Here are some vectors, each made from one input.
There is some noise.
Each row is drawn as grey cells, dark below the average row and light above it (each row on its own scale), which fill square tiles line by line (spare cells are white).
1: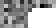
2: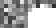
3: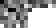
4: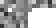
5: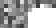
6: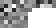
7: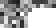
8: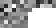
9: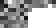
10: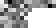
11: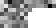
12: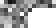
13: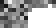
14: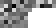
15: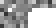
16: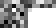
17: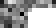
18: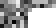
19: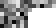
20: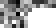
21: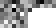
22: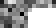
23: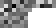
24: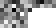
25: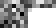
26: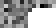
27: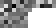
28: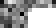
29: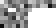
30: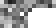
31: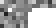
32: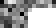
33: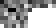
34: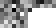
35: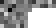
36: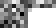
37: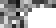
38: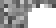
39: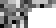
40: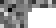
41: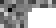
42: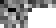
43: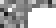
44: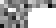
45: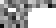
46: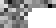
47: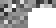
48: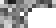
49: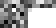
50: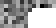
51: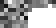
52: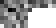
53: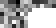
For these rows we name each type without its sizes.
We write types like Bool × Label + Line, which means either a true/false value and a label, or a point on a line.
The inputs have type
Bool × Bool × Bool × Bool.
